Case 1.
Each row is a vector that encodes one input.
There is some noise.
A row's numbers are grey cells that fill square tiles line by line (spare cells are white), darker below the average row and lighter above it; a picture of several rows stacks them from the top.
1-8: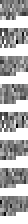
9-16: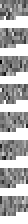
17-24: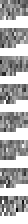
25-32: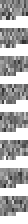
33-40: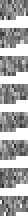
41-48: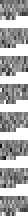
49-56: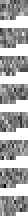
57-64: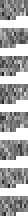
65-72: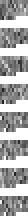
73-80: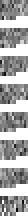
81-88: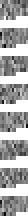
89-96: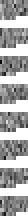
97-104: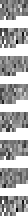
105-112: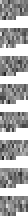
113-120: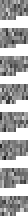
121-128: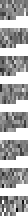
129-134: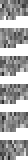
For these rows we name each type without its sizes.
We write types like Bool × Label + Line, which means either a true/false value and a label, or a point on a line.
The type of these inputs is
List(Line).
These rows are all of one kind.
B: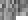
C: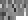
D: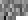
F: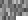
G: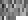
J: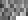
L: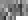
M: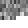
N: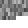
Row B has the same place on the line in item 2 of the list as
C, D and L.
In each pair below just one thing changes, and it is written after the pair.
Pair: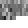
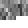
the place on the line in item 2 of the list
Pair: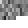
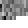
the place on the line in item 2 of the list
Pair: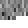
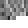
the place on the line in item 2 of the list
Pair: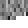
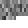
the place on the line in item 1 of the list
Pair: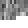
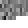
the place on the line in item 1 of the list
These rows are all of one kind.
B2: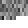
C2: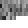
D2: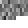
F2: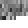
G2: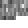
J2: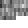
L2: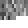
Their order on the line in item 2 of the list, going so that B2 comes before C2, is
G2, J2, B2, F2, C2, L2, D2.
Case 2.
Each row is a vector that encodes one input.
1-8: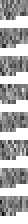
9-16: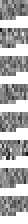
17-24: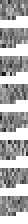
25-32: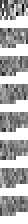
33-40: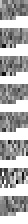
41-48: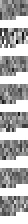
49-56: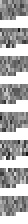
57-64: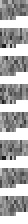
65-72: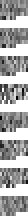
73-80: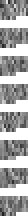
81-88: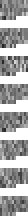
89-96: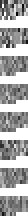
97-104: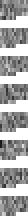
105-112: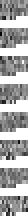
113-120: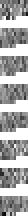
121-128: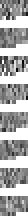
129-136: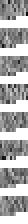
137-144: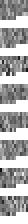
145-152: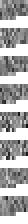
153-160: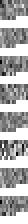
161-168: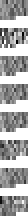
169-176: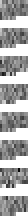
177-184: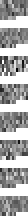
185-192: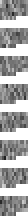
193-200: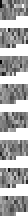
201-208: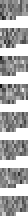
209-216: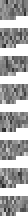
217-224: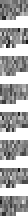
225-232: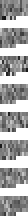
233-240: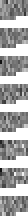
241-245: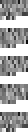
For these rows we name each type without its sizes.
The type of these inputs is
List(Line).
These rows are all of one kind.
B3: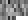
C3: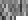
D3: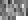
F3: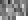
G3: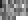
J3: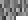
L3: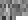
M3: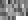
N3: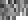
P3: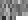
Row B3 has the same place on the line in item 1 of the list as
D3, F3, G3 and M3.
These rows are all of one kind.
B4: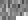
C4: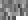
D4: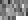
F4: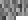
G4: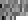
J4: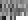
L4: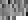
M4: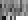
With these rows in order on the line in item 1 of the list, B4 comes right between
C4 and J4.
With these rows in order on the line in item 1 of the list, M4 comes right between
G4 and J4.
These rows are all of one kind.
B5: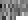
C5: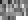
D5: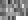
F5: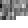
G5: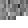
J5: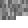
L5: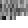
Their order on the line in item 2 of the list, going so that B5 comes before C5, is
L5, F5, B5, J5, C5, D5, G5.
